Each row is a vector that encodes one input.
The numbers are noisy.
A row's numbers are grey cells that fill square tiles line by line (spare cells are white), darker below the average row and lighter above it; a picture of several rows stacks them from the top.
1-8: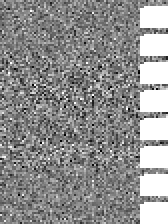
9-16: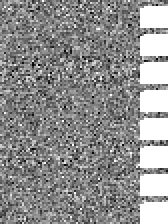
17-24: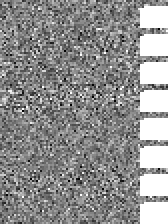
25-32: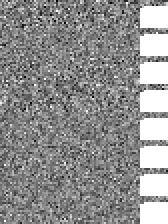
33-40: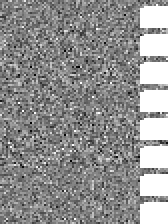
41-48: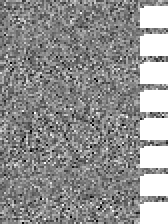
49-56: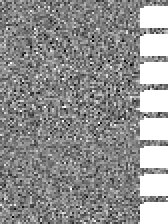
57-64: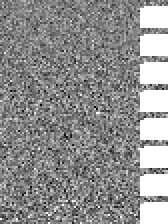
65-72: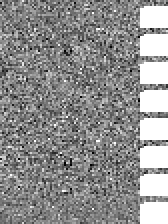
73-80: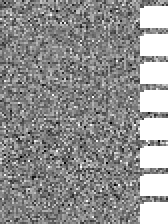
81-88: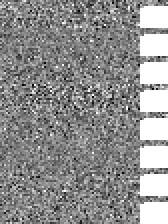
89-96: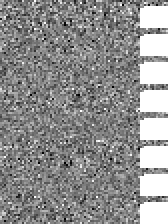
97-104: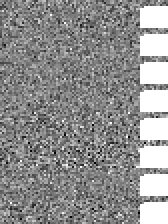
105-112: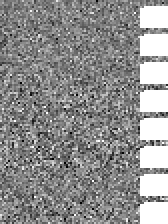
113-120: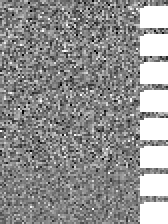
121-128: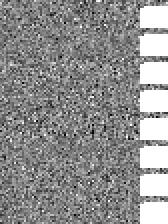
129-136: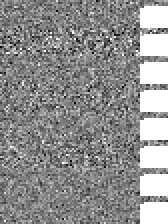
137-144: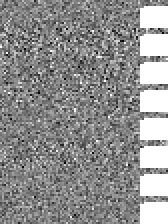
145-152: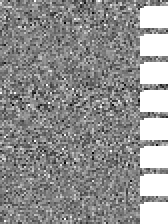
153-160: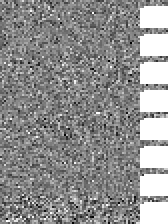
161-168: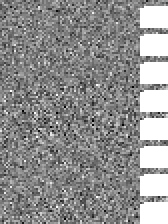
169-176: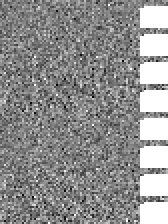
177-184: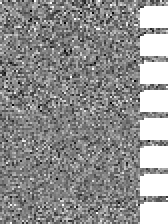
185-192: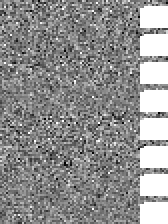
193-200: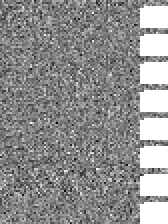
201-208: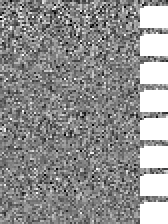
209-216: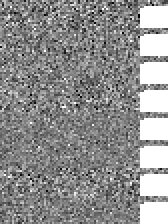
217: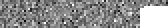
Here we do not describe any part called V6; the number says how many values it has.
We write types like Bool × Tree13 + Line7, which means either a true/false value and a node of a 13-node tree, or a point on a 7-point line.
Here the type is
Bool × Bool × Bool × Label5 × V6 + Label8 × (Tree9 + Unit).
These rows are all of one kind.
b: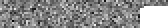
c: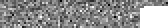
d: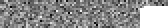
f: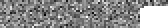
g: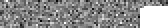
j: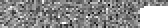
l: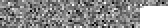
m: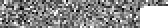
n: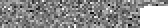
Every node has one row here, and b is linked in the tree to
c, f, g and m.
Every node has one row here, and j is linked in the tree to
n.
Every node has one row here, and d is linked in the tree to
c and l.
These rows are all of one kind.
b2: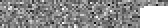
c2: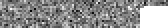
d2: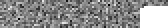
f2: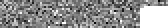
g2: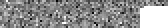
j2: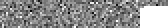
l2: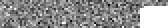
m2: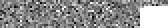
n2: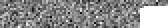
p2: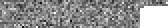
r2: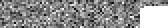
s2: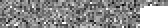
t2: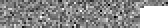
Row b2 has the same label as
j2 and m2.
